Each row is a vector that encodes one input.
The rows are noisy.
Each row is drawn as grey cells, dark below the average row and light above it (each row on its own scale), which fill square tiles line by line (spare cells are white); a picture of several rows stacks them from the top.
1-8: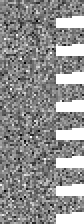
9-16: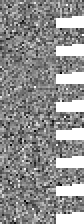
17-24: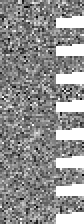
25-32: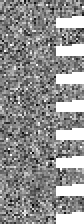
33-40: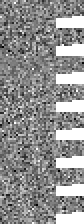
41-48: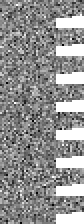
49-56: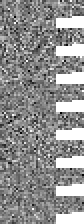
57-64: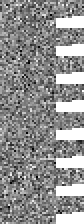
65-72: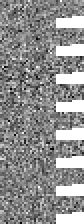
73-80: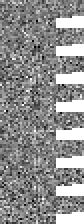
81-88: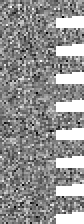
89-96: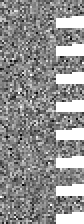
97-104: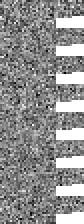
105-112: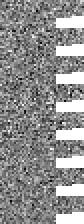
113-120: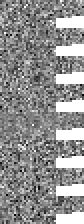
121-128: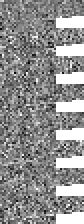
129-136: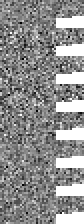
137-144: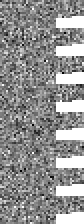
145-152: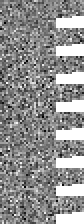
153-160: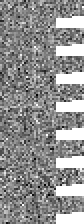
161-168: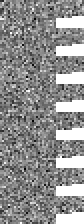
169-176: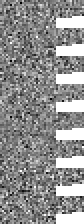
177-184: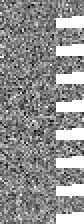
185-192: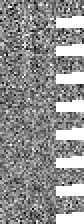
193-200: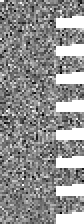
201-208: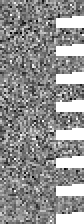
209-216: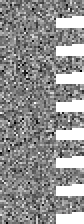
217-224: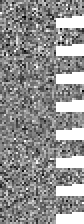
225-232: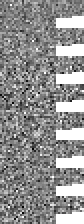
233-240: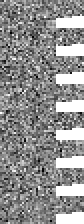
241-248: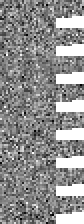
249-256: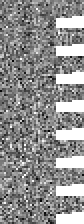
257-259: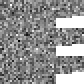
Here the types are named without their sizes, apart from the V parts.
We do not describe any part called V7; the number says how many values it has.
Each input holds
a value of V7, together with either a node of a tree, or three true/false values.
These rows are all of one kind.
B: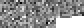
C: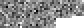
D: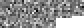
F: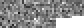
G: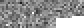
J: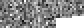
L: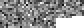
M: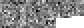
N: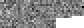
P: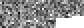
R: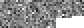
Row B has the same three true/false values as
F, L, N and R.
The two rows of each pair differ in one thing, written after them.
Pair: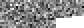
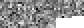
the value of V7
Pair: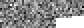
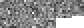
one of the three true/false values
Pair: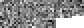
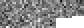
one of the three true/false values
